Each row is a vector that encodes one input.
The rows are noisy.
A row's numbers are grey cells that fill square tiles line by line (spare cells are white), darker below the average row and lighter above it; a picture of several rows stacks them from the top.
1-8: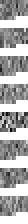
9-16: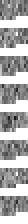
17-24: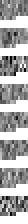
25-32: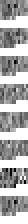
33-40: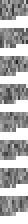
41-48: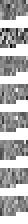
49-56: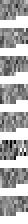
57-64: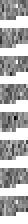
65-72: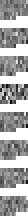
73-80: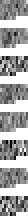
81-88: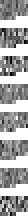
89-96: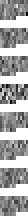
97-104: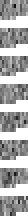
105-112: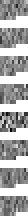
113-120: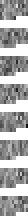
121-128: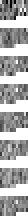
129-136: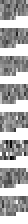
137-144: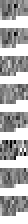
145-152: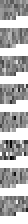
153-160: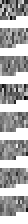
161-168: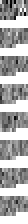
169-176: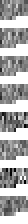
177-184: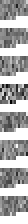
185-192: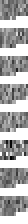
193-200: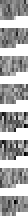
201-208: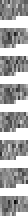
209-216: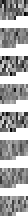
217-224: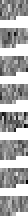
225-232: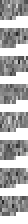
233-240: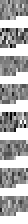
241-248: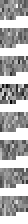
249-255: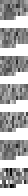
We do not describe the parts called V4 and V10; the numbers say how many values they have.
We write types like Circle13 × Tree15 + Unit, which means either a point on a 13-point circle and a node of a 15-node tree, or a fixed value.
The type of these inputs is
(Bool × Line5 + Line8) × V10 + V4.
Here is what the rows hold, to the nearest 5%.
About 15% of them hold a value of V4. The rest hold a value of V10, together with either a point on a 5-point line and a true/false value, or a point on an 8-point line.
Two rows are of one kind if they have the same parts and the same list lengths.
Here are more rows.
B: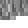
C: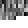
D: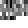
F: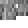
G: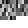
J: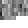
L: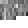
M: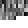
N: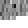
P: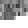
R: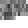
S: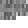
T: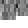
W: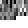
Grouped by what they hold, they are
B, F, J, L, N
C, D, G, M, W
P, R, S, T

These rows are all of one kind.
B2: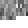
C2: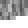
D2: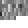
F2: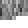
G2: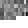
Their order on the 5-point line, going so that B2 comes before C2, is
G2, D2, F2, B2, C2.
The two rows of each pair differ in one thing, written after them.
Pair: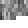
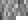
the place on the 5-point line
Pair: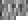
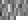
the place on the 5-point line
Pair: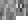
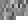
the value of V10
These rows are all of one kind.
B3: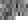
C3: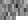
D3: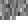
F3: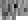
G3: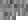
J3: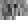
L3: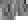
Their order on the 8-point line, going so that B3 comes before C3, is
J3, B3, D3, L3, G3, C3, F3.
